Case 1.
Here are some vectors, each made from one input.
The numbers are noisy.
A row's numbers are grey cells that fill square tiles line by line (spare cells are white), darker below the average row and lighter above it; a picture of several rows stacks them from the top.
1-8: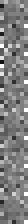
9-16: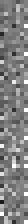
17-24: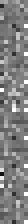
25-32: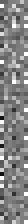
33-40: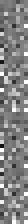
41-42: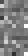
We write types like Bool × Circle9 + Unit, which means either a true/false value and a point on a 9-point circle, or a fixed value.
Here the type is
Line8.
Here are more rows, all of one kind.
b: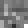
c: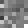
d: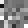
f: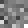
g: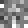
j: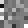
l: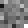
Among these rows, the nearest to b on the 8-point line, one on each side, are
c and l.
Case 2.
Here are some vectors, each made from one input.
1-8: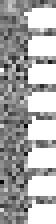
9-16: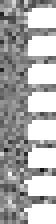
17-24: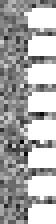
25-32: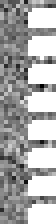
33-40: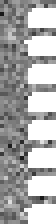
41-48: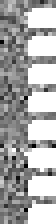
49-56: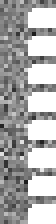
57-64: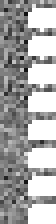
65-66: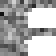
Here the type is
Line8.
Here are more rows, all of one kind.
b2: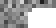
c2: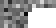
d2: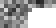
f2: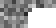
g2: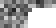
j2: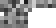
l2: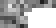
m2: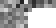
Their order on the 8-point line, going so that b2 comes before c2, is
l2, m2, b2, d2, g2, f2, j2, c2.
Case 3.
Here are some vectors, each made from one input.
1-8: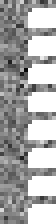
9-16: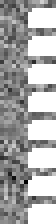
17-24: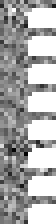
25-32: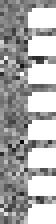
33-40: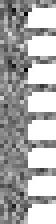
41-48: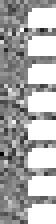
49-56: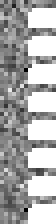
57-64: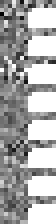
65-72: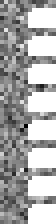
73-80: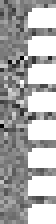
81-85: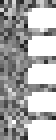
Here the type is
Line8.
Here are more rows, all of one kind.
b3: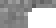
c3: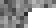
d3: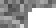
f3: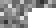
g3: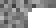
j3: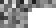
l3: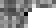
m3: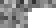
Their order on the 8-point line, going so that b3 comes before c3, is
j3, m3, f3, b3, g3, d3, c3, l3.
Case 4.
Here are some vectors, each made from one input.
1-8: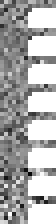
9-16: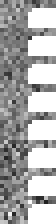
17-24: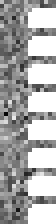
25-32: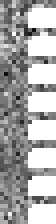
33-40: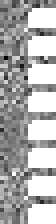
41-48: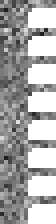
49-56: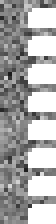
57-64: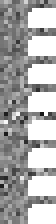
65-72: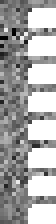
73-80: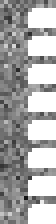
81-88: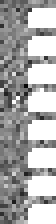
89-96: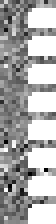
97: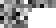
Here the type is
Label6.
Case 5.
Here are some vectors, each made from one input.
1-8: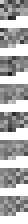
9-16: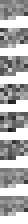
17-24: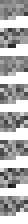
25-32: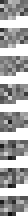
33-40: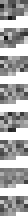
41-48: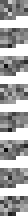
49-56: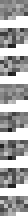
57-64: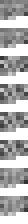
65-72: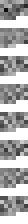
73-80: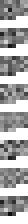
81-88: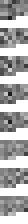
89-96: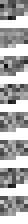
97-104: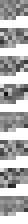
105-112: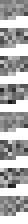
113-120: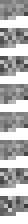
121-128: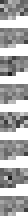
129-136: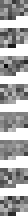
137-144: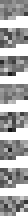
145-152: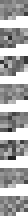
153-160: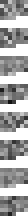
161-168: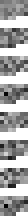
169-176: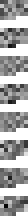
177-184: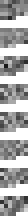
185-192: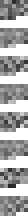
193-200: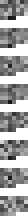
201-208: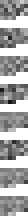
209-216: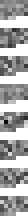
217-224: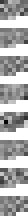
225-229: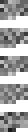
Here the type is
Circle16.
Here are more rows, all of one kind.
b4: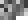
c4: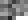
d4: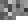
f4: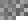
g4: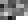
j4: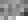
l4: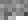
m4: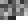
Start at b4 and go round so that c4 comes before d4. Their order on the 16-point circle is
b4, m4, g4, c4, d4, j4, l4, f4.
